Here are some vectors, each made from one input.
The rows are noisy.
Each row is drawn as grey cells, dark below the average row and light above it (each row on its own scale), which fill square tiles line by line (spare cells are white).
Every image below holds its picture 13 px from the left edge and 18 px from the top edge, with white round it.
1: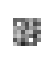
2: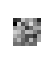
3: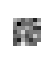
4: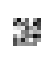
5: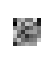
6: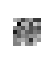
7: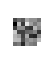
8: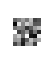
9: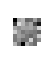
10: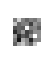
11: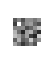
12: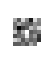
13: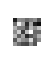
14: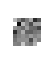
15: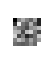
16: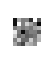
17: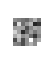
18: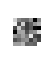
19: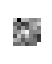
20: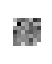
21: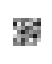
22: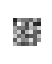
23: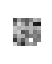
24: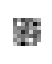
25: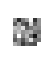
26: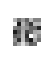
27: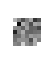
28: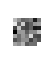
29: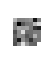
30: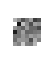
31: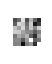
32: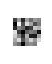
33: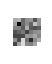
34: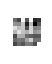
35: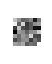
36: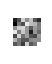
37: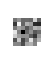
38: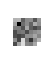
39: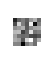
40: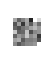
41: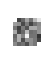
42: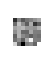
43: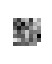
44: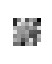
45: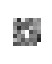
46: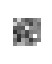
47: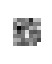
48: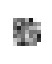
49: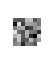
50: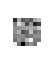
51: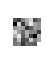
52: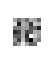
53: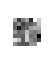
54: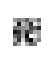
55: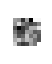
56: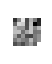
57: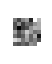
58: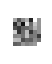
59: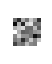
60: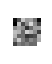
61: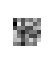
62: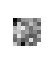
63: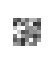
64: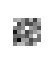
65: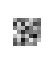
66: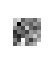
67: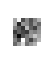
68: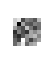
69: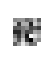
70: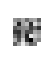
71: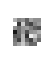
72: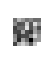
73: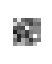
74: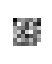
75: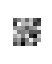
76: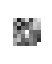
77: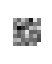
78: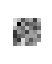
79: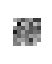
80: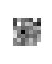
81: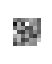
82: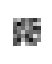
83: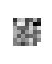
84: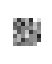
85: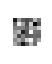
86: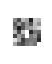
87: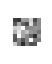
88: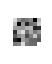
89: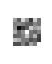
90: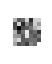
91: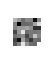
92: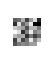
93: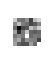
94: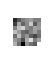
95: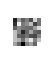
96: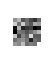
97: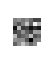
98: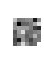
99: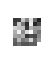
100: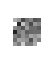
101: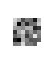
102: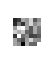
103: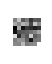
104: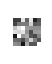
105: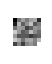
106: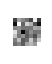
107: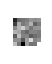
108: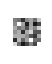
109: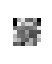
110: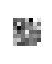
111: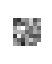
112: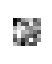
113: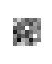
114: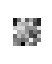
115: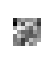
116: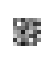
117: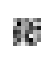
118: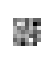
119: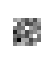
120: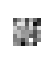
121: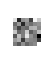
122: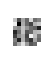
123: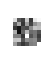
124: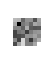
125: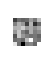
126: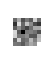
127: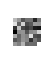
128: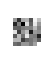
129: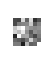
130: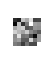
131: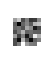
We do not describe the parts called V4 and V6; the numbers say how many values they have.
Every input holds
either a node of a 7-node tree, a true/false value and a value of V4, or a value of V6.
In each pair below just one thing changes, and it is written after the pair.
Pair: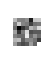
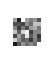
the node of the tree
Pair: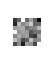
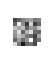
the value of V4
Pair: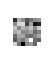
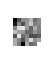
the value of V4
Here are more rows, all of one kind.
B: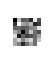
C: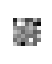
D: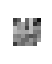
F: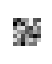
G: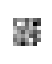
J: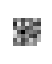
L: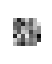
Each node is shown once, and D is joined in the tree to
B.
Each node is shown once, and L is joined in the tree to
C.
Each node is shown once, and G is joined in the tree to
F and J.
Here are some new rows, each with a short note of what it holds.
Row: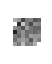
a value of V6
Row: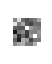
a value of V6
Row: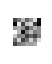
a node of a 7-node tree, a true/false value and a value of V4
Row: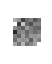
a value of V6
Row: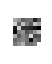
a value of V6
